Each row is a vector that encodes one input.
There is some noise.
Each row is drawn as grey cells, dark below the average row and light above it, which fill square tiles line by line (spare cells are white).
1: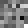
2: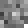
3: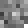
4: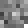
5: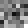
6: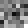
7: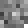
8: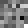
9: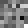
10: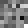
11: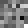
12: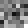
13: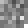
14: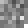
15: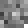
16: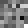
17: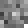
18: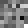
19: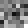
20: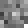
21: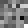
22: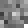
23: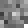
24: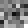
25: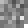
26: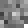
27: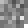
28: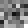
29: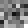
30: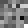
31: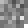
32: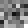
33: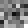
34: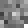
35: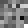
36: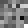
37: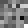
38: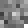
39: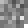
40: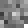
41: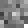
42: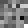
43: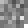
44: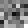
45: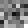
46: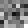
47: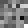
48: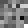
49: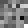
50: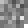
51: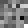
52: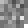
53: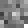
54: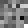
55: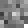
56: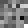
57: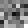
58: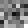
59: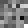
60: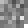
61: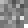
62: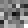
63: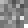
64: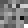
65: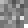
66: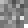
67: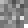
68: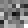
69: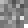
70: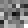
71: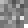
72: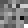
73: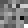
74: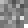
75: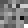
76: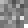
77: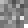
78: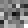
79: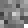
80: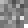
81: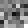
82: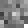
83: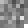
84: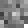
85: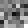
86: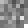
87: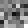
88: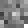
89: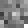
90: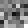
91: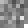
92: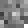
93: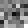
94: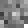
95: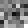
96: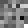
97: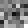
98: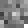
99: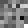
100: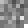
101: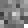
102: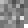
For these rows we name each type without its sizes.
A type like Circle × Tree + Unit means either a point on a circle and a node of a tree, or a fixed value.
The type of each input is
Line.
